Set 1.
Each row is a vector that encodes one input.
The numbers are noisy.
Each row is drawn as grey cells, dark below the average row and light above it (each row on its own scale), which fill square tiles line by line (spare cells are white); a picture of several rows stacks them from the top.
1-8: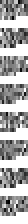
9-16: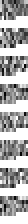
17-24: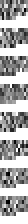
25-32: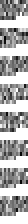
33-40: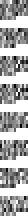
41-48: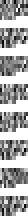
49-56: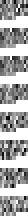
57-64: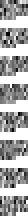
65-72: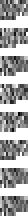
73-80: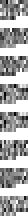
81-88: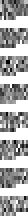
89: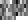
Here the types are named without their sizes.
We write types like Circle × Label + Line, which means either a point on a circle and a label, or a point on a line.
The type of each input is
Line.
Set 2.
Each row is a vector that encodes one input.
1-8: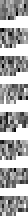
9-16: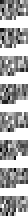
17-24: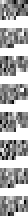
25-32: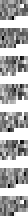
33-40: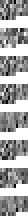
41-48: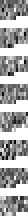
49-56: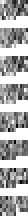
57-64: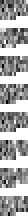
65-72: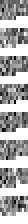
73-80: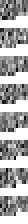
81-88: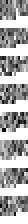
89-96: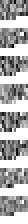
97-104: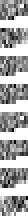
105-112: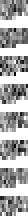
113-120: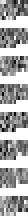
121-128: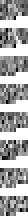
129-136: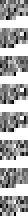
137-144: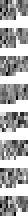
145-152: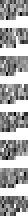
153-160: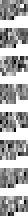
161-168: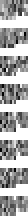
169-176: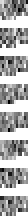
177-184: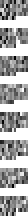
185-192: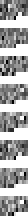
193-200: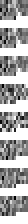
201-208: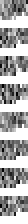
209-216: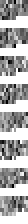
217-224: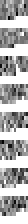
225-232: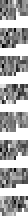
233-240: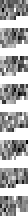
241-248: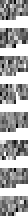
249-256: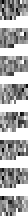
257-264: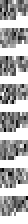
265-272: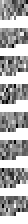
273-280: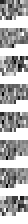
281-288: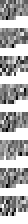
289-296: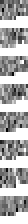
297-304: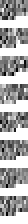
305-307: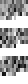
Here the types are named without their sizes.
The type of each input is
Label.
